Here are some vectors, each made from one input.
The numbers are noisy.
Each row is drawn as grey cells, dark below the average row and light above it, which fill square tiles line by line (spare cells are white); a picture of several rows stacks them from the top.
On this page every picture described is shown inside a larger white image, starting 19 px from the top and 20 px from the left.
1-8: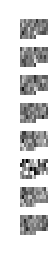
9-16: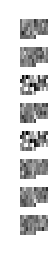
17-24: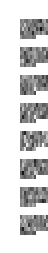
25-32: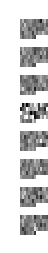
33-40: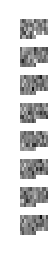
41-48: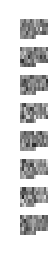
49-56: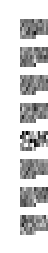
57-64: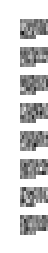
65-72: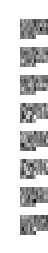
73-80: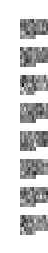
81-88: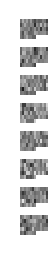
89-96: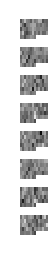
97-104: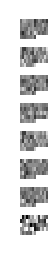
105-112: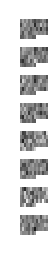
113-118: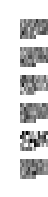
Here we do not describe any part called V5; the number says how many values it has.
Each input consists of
a list of up to three items, each a true/false value and a value of V5.
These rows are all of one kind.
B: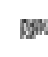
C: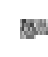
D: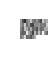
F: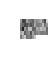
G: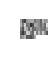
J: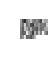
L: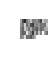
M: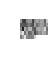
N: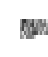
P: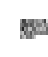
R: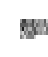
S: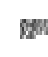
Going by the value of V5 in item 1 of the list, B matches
D, J, L and N.
